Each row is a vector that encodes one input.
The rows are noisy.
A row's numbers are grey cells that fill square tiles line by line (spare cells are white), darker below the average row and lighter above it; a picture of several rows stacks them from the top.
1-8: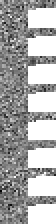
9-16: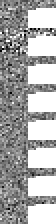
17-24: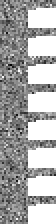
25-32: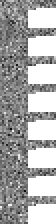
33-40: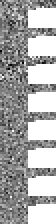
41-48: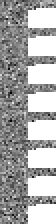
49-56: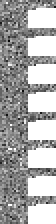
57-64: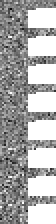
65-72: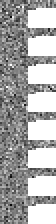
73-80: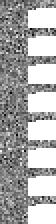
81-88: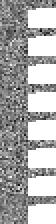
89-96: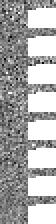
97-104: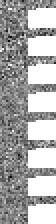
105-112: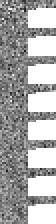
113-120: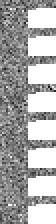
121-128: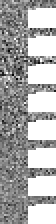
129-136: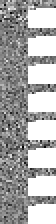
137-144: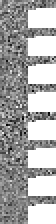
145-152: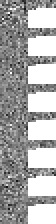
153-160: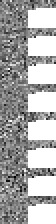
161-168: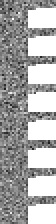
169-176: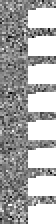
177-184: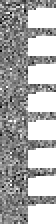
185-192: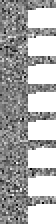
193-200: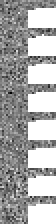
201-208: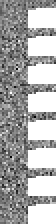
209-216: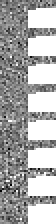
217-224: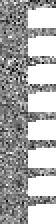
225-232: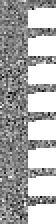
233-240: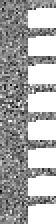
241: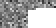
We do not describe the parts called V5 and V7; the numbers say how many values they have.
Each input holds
a value of V5, together with either a point on a 10-point circle, a node of an 8-node tree and a true/false value, or a value of V7.
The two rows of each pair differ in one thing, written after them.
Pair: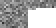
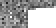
the value of V5
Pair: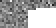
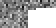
the value of V5
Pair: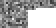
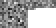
the node of the tree
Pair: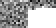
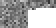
the true/false value
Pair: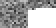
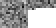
the node of the tree
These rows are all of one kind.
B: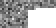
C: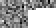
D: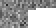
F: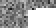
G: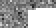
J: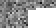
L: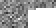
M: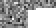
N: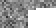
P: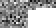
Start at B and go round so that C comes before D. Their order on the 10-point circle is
B, M, L, G, P, C, D, F, N, J.
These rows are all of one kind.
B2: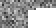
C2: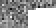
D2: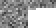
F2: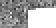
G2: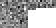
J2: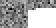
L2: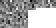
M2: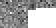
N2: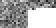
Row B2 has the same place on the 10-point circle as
G2 and M2.
